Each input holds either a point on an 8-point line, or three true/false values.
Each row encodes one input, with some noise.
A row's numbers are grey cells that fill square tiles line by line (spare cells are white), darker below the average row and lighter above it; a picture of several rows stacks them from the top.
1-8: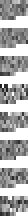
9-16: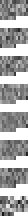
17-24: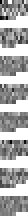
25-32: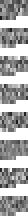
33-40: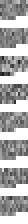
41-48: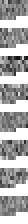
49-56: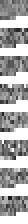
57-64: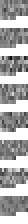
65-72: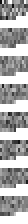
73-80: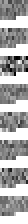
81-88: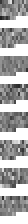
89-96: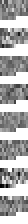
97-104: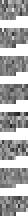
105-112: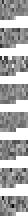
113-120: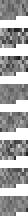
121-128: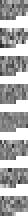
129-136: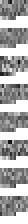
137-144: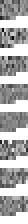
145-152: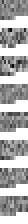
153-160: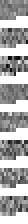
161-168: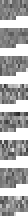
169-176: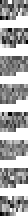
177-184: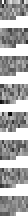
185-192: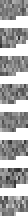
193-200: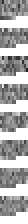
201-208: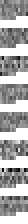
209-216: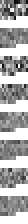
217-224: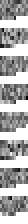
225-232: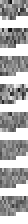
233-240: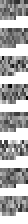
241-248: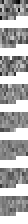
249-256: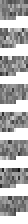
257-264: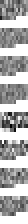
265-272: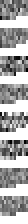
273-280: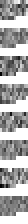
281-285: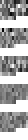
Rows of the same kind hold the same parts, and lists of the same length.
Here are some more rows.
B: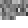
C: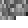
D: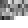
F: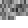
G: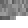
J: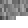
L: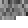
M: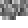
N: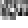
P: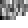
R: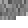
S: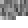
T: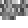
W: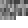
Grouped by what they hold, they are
B, C, F, L, M, P, R, S, T
D, G, J, N, W

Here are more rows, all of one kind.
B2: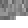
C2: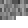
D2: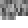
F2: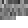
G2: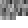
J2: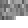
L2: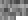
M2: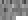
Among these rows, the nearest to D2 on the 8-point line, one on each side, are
B2 and F2.
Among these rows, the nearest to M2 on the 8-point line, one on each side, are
G2 and L2.
